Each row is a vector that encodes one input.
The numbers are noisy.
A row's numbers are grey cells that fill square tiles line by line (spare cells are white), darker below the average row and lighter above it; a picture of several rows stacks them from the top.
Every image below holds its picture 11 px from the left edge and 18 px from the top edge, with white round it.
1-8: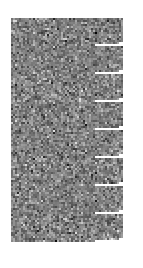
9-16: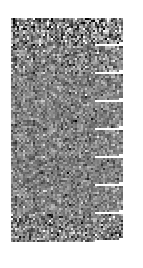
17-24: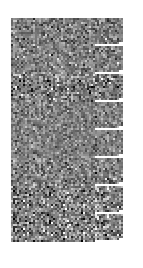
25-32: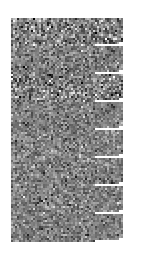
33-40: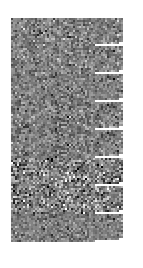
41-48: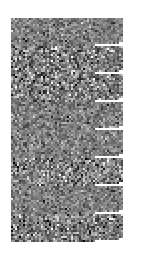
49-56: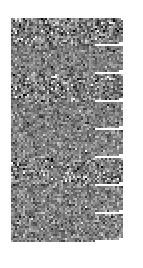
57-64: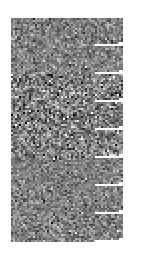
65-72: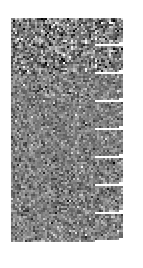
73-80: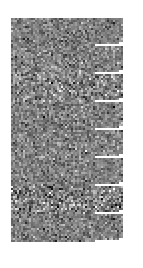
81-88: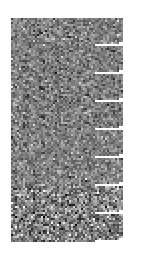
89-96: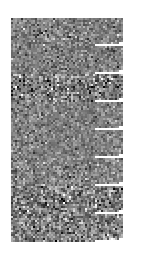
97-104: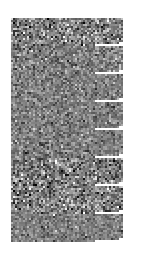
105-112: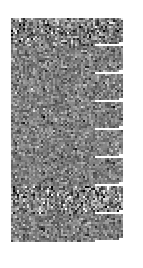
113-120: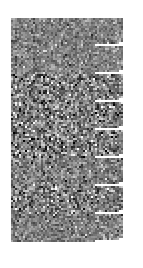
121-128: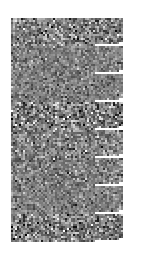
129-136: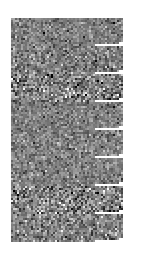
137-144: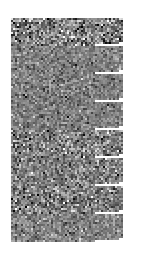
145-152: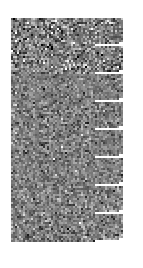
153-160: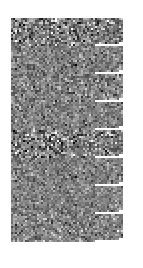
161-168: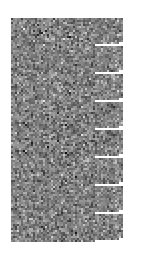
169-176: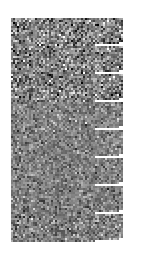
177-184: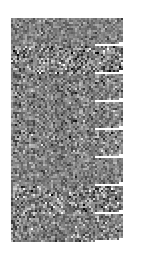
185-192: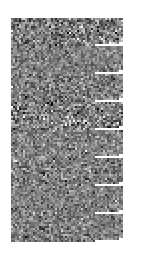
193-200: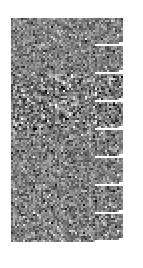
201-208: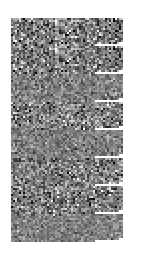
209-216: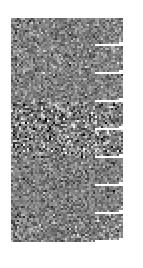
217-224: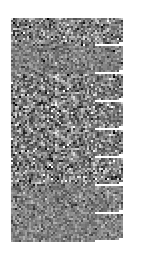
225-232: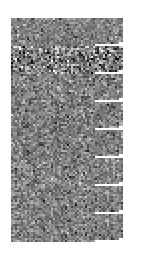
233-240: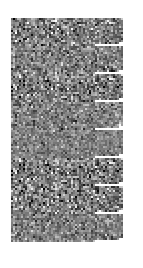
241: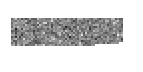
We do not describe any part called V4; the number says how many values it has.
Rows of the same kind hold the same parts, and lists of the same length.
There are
5 kinds of row.
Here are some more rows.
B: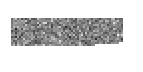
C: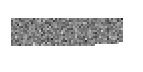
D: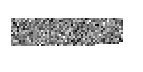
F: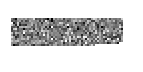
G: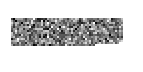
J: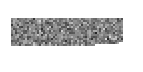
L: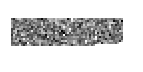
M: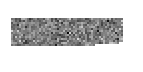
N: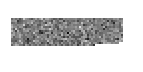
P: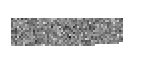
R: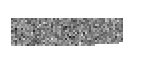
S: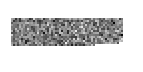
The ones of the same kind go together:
B, P, R
C, J, M, N
D, F
G, L
S

